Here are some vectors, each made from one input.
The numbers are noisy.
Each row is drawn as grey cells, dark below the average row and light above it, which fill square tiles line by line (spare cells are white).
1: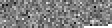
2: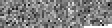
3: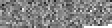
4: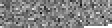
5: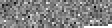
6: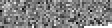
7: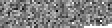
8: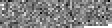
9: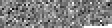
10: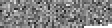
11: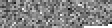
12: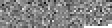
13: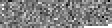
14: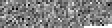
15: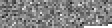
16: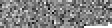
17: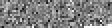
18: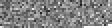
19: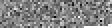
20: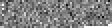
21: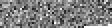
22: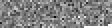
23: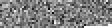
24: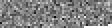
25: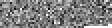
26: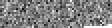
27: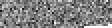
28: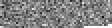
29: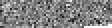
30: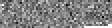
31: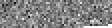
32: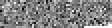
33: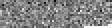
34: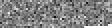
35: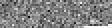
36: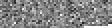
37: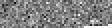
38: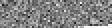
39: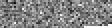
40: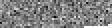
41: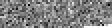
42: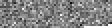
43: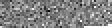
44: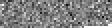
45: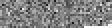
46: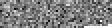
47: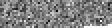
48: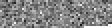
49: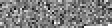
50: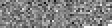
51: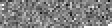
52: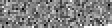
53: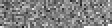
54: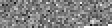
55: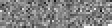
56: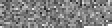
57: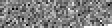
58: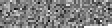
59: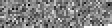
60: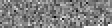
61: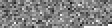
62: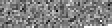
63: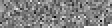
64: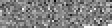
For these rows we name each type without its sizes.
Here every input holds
either a label, or a point on a line.
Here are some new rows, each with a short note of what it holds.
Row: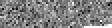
a point on a line
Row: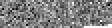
a point on a line
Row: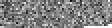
a label
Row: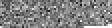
a label
